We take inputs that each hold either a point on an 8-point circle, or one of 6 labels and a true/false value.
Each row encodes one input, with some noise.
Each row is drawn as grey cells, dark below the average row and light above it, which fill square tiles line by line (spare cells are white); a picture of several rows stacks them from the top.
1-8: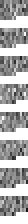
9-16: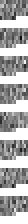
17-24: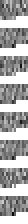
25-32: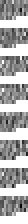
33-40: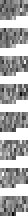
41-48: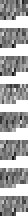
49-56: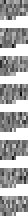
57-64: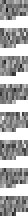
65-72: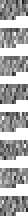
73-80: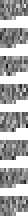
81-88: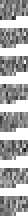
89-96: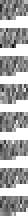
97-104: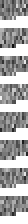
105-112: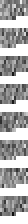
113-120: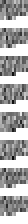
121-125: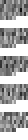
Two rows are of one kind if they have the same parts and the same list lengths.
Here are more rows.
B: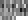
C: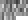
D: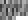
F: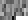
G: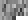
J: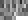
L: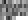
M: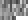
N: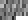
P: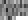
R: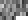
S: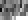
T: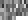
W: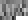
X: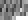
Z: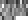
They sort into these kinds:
B, D, J, L, P, S, T, X
C, F, G, M, N, R, W, Z

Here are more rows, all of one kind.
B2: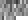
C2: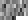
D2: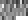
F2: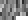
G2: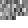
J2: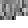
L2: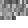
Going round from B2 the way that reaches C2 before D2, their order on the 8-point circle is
B2, L2, G2, C2, J2, F2, D2.
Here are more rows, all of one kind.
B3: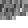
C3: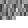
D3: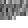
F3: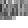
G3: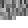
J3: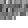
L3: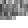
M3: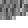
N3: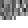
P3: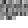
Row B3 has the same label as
M3 and N3.
